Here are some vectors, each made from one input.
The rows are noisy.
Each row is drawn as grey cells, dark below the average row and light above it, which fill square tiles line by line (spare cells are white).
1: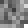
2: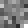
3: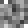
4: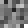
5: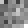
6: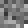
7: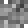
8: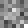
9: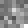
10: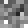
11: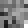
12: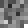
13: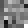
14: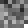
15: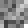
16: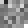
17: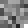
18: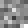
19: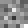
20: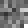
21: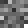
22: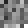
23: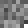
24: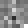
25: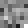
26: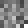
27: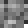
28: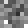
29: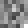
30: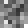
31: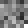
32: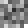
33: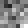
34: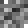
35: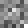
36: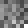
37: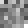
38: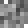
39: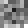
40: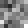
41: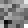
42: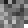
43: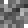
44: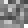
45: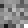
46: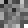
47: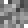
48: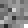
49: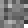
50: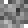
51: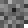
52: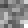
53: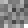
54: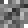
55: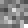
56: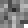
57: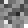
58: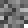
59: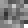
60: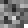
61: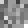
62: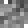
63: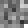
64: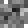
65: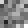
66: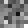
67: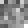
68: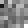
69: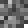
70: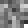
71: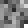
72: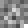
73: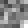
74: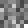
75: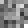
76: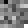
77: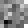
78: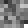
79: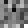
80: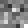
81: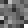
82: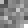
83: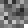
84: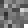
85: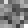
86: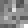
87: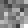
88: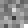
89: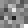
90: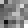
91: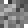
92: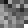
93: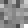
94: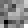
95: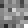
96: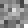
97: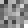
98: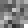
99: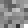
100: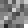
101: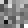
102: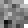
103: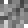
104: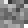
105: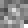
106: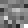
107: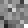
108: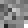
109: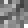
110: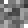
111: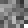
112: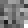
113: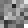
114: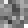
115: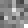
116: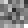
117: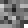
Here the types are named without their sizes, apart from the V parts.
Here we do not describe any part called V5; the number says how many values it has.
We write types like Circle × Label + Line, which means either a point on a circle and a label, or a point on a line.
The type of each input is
(Bool × V5 + Line) × Label.
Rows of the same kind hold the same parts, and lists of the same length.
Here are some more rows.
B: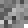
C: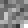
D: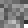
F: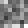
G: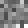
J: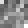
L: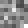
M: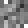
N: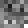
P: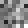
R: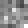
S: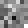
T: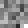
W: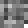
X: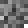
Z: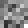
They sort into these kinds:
B, C, J, L, P, R, S, T, Z
D, F, G, M, N, W, X

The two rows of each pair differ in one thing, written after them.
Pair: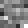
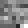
the value of V5
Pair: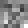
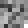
the true/false value
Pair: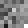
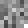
the value of V5
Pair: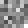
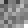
the value of V5
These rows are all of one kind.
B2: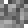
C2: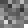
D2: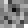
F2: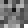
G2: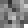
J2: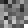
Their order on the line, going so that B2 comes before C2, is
B2, D2, G2, C2, J2, F2.
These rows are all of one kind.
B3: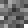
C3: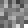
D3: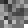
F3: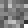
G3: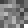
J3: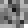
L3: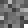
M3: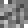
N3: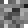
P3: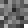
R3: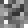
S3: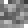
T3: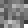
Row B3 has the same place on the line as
F3, G3 and P3.
